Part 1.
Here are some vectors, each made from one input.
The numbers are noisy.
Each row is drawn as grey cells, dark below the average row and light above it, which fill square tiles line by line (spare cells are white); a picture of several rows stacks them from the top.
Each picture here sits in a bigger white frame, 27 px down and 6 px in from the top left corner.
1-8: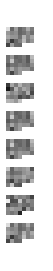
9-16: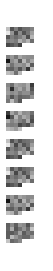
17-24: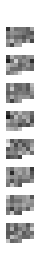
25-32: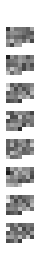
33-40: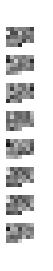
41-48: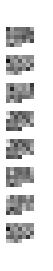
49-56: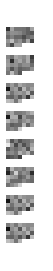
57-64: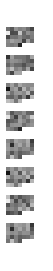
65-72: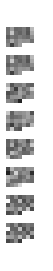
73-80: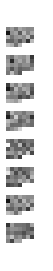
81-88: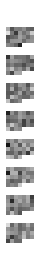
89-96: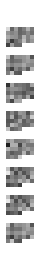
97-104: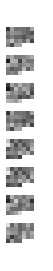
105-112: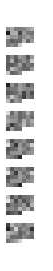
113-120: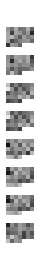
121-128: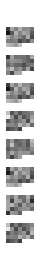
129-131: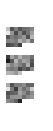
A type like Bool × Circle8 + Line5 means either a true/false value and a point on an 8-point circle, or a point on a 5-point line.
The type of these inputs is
Bool × Bool × Bool × Bool.
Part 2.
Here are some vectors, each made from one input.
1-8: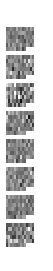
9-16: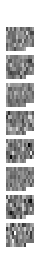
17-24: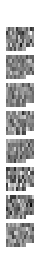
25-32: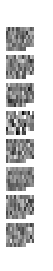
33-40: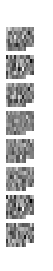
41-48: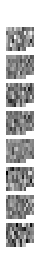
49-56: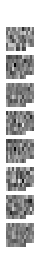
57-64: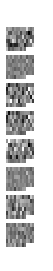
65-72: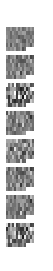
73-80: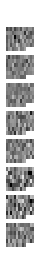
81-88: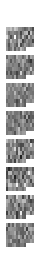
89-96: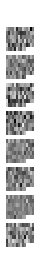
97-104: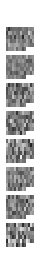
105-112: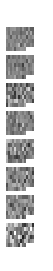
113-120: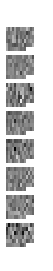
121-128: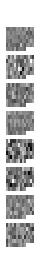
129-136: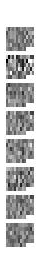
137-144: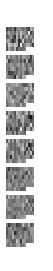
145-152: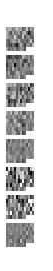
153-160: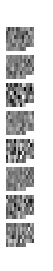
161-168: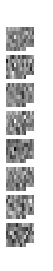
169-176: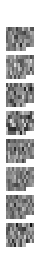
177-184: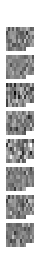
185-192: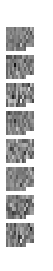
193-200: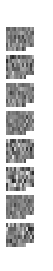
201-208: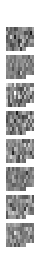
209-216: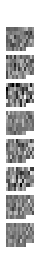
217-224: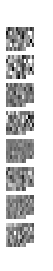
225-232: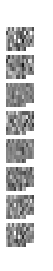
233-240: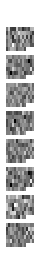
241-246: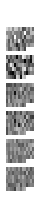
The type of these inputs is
Circle13 + Unit.
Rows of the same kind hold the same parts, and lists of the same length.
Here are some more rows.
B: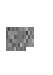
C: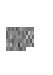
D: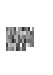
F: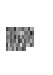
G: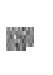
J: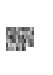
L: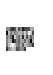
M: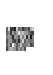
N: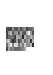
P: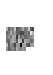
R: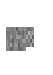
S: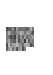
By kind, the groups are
B, C, D, F, G, J, N, P, R, S
L, M

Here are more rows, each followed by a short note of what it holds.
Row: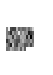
a fixed value
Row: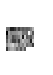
a fixed value
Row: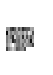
a fixed value
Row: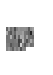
a point on a 13-point circle
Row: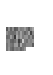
a point on a 13-point circle
